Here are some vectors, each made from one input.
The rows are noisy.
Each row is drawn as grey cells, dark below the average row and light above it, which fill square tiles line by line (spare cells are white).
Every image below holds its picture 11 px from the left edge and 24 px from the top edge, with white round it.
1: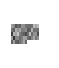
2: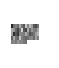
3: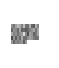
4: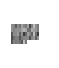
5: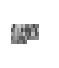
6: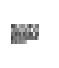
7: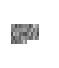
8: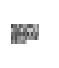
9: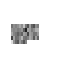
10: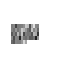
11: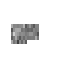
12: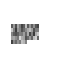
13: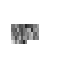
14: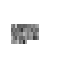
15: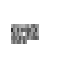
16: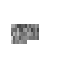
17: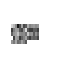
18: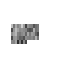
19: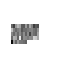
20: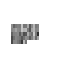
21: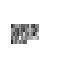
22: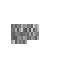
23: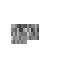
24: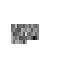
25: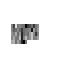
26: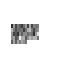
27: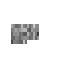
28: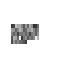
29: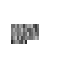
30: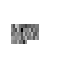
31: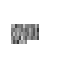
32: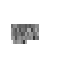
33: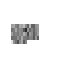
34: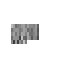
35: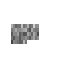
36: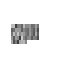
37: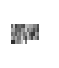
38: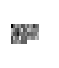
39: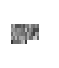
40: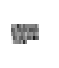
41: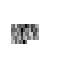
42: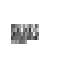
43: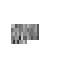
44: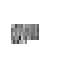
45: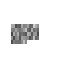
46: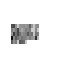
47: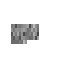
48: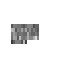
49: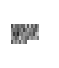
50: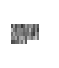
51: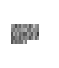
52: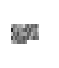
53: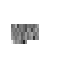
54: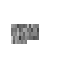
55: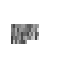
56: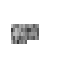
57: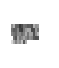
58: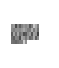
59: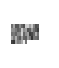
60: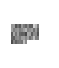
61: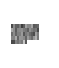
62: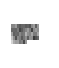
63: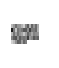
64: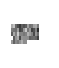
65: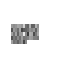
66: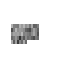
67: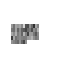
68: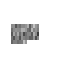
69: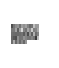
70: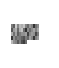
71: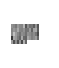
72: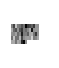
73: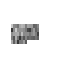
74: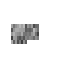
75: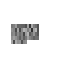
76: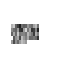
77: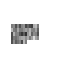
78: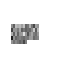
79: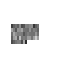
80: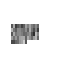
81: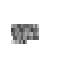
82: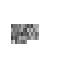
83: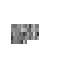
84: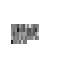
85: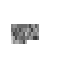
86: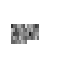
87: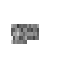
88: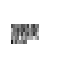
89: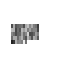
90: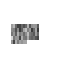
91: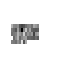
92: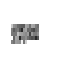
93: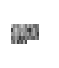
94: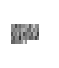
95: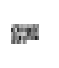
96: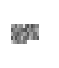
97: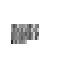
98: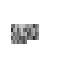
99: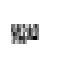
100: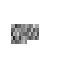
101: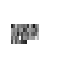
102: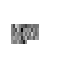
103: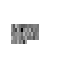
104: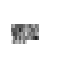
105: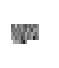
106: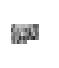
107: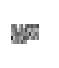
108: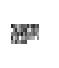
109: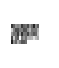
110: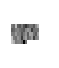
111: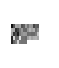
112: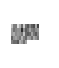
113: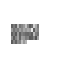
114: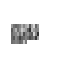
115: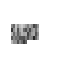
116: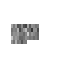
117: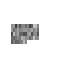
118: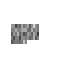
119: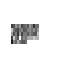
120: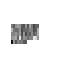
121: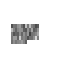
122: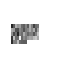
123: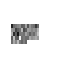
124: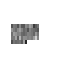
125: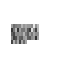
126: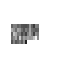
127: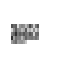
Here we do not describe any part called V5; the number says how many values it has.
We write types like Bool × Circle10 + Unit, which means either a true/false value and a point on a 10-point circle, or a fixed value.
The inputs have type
(Bool × V5 + Line4) × Label4.
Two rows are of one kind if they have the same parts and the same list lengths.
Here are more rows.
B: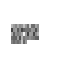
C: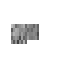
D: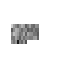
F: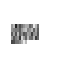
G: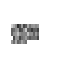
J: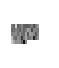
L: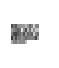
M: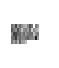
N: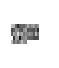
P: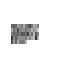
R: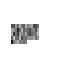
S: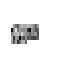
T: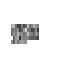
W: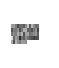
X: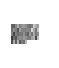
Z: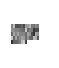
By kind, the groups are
B, J, L, M, P, R, X
C, D, F, G, N, S, T, W, Z

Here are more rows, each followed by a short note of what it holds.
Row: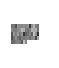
one of 4 labels and a point on a 4-point line
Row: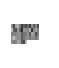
one of 4 labels, a true/false value and a value of V5
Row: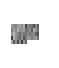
one of 4 labels and a point on a 4-point line
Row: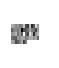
one of 4 labels, a true/false value and a value of V5
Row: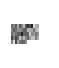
one of 4 labels, a true/false value and a value of V5
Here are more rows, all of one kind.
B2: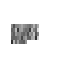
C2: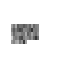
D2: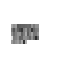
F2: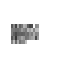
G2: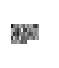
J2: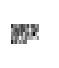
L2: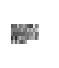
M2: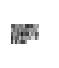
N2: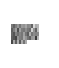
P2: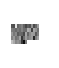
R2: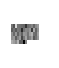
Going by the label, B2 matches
F2, L2, M2 and N2.
